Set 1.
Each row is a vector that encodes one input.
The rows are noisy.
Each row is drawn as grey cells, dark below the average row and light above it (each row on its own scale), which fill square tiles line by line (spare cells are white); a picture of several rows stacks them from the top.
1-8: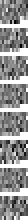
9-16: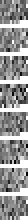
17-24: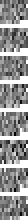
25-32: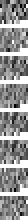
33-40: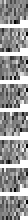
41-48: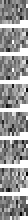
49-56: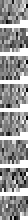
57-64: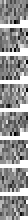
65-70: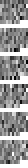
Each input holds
either a point on a 7-point line, or a point on an 8-point line.
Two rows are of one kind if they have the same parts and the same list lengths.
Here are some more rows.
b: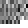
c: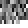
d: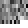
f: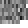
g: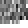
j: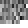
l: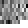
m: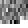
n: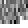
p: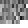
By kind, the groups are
b, d, l, m, n
c, f, g, j, p

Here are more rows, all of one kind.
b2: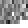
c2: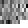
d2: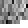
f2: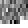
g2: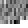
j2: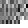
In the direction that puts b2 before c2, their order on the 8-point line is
b2, d2, c2, j2, f2, g2.
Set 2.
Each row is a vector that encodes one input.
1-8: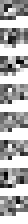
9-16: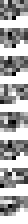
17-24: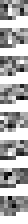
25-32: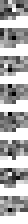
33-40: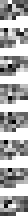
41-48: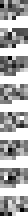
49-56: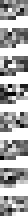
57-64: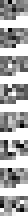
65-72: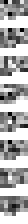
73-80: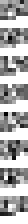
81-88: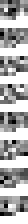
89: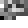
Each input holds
a point on each of two 8-point lines and three true/false values.
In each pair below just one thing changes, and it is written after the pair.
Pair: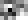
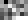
the place on one of the two 8-point lines
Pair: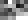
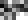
the place on one of the two 8-point lines
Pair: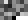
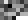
the place on one of the two 8-point lines
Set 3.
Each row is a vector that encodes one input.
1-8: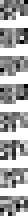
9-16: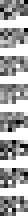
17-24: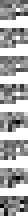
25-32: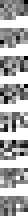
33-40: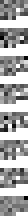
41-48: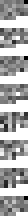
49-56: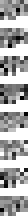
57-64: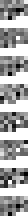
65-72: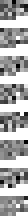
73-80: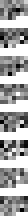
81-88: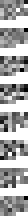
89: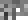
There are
2 kinds of row.
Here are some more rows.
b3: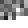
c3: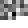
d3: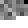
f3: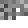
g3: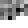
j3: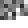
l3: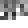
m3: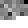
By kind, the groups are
b3, c3, d3, f3, j3, l3, m3
g3

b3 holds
four true/false values.
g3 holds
a point on a 6-point line.
